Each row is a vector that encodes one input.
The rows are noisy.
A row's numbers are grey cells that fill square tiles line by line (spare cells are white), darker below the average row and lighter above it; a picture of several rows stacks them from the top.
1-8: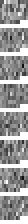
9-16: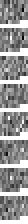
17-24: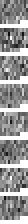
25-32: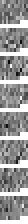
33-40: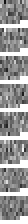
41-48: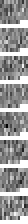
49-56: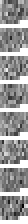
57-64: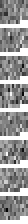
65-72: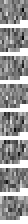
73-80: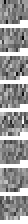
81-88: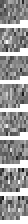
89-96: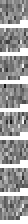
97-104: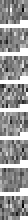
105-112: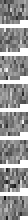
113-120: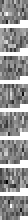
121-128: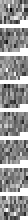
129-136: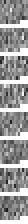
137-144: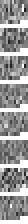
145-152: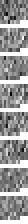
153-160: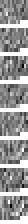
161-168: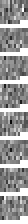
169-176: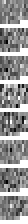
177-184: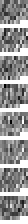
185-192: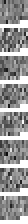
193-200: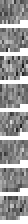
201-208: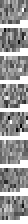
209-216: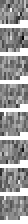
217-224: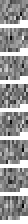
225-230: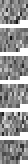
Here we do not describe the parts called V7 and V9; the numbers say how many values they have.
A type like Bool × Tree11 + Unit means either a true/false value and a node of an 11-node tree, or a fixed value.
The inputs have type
Bool × Line5 × (Line5 + V9) × V7.
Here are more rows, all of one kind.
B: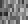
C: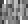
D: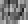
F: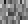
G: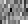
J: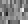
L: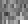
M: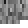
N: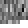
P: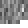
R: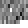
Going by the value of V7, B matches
C, F, M and N.
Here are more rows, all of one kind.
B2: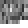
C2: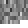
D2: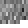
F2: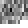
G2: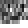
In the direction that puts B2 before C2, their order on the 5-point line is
F2, G2, B2, D2, C2.
